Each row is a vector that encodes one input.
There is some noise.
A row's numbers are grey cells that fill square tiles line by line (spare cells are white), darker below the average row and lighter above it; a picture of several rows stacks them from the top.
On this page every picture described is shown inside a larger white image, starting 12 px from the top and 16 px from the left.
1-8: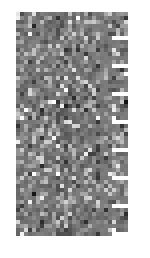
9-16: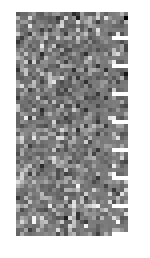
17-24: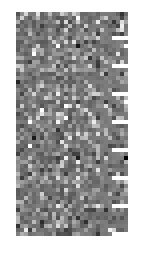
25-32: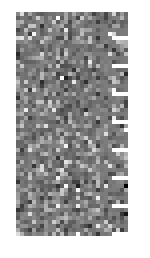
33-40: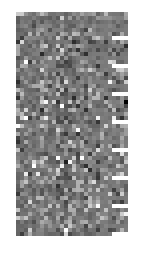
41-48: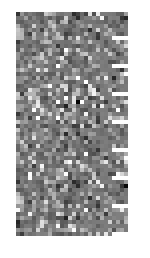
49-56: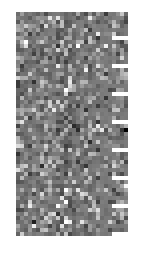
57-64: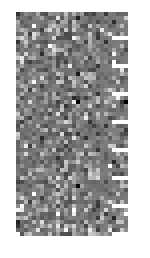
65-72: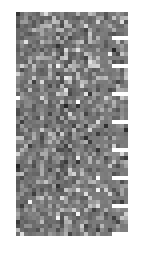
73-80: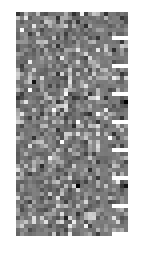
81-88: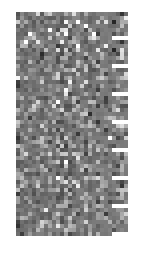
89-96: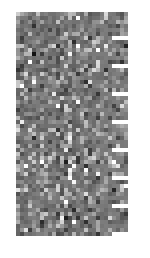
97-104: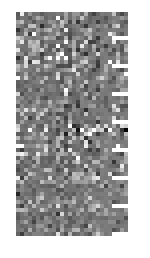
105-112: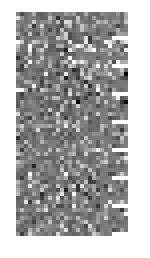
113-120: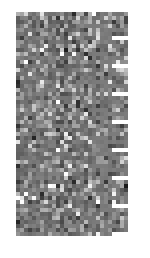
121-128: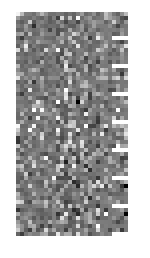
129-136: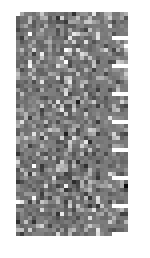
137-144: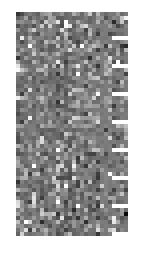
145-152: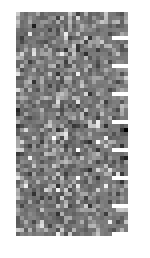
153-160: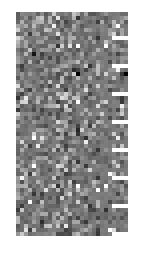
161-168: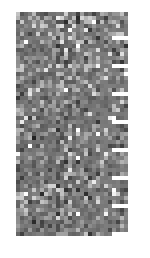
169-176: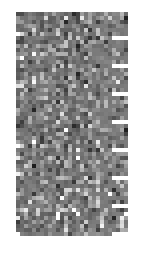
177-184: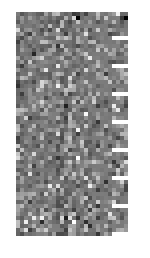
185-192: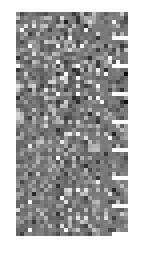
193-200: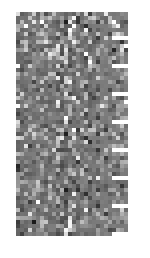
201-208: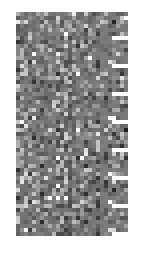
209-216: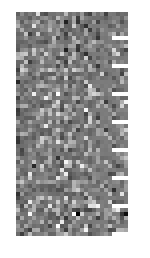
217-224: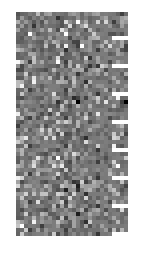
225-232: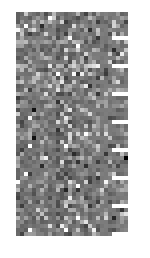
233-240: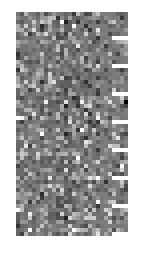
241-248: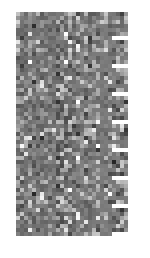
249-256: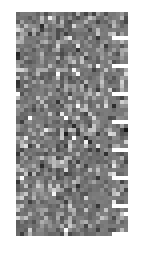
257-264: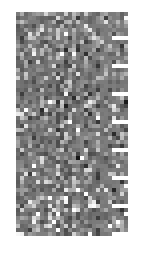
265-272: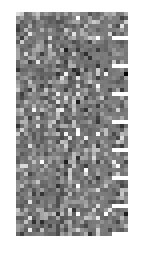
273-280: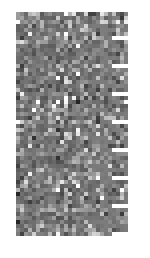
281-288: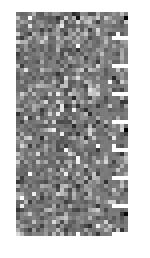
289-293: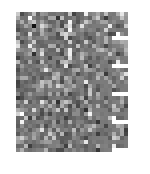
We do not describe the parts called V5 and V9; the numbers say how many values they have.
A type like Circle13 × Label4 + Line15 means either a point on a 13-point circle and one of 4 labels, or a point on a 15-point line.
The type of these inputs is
Circle6 × V9 + Tree10 × Tree10 × Tree10 + V5.
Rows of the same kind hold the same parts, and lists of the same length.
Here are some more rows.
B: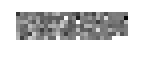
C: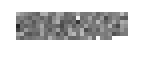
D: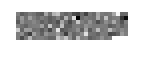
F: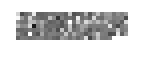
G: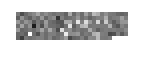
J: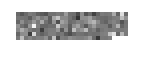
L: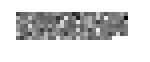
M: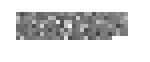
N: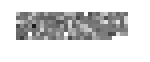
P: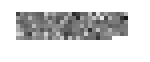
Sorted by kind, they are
B, D, L, P
C, F, G, M, N
J

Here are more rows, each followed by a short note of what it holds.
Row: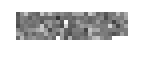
a point on a 6-point circle and a value of V9
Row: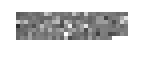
a point on a 6-point circle and a value of V9
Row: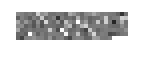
a point on a 6-point circle and a value of V9
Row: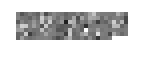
a node of each of three 10-node trees
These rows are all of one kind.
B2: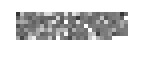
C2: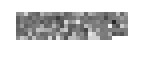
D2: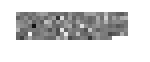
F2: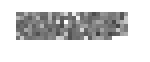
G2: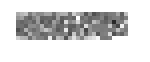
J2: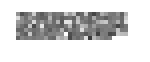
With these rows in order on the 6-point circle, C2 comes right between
B2 and G2.
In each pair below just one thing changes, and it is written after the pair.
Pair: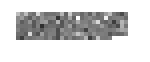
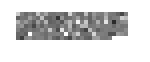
the place on the 6-point circle
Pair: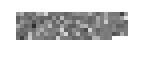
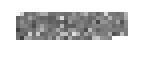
the place on the 6-point circle
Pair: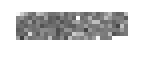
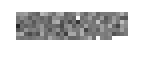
the value of V9
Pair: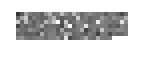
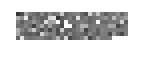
the value of V9
